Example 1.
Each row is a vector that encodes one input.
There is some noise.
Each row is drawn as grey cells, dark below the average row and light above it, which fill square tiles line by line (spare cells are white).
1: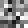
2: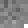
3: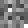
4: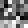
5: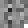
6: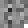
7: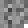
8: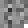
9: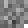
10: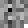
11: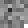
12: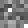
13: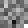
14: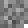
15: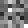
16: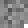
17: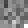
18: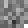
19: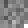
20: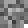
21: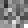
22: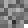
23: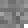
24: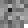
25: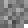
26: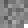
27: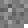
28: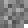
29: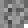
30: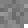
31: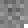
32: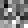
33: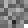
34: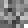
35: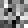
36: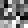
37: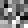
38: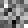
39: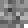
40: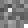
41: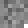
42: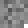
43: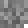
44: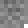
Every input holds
a point on a 7-point line.
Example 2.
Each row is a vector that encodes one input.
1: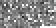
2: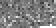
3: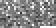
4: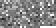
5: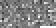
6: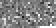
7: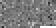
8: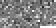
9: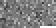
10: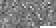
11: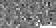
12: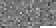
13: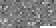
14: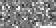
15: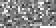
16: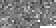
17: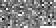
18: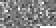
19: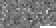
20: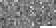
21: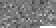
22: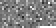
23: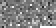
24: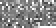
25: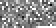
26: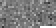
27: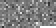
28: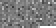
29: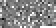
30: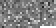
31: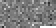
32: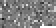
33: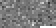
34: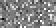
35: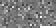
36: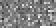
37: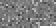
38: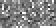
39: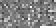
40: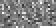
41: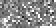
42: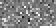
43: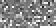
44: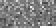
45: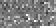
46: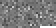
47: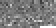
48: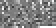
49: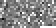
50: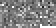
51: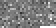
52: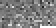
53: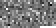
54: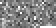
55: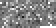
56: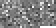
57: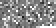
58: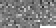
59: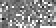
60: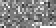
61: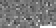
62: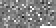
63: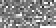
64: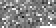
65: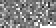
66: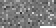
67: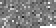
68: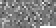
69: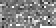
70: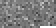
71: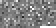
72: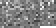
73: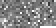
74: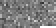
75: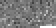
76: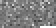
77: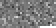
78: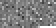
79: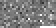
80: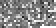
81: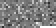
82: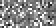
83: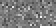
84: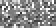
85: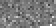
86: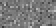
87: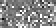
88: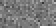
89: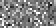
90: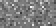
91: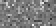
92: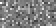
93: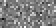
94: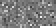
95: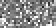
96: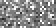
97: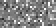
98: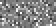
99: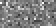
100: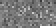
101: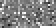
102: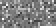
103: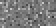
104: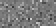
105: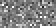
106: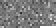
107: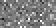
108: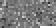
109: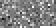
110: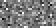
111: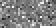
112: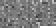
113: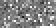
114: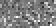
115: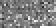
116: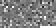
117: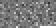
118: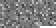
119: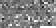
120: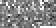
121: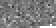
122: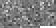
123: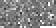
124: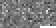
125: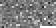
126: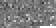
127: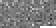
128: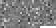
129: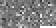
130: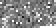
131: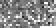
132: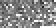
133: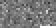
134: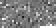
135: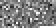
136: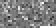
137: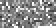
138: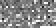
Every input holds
either a point on a 16-point circle, or a fixed value.
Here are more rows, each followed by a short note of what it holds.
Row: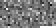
a fixed value
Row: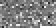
a point on a 16-point circle
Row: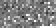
a point on a 16-point circle
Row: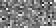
a fixed value
